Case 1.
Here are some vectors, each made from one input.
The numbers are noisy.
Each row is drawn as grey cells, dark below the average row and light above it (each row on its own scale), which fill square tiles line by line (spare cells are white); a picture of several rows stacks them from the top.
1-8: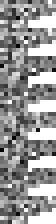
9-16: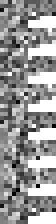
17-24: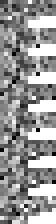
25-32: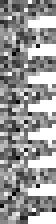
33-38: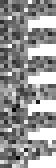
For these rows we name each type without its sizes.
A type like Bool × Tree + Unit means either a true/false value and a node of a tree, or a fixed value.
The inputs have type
Label.
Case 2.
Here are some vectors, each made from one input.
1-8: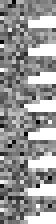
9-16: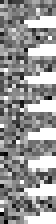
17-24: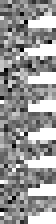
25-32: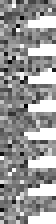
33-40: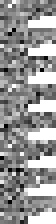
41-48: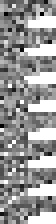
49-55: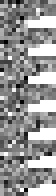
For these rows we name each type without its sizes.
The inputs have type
Line.
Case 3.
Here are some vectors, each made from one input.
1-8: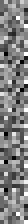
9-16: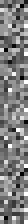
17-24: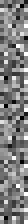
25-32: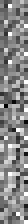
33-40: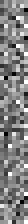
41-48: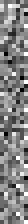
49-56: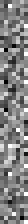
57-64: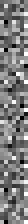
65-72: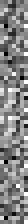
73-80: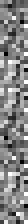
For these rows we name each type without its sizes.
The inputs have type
Circle.
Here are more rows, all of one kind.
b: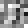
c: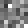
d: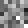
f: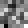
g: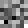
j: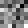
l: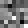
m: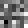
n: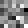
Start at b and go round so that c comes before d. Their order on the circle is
b, c, d, n, g, m, f, l, j.
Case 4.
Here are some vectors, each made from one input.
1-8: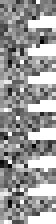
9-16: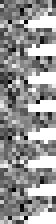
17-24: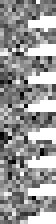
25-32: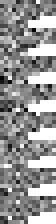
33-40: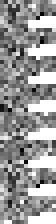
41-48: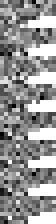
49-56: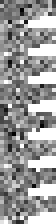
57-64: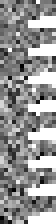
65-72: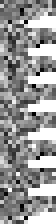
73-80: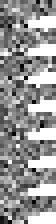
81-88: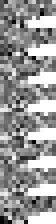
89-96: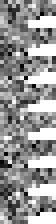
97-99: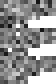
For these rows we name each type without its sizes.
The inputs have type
Line.
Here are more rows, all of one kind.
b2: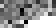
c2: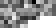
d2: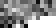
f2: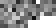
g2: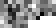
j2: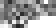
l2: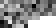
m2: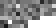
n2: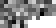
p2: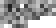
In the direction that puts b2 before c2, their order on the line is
b2, j2, p2, g2, n2, d2, l2, m2, f2, c2.
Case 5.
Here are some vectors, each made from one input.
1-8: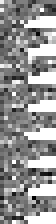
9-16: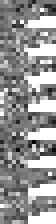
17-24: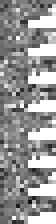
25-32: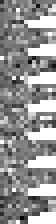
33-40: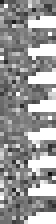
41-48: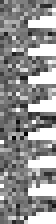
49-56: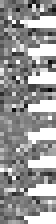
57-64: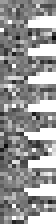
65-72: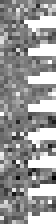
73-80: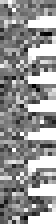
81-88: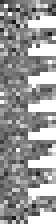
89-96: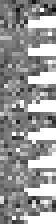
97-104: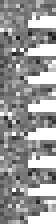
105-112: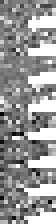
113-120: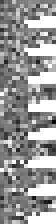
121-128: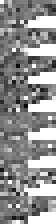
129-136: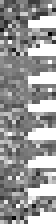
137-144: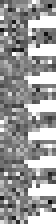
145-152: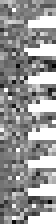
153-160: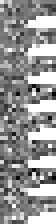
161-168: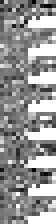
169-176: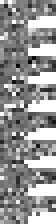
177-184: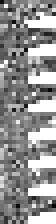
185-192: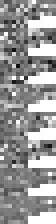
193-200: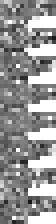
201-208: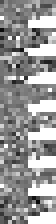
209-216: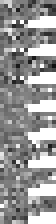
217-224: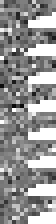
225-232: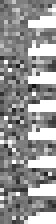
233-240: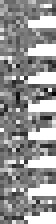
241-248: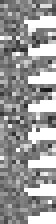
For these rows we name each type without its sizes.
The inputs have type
Line.
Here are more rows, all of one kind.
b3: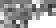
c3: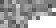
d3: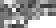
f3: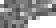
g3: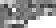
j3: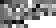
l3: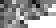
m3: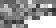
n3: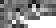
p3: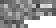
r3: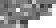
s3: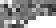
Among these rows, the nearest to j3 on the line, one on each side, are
m3 and r3.
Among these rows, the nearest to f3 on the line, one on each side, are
g3 and n3.
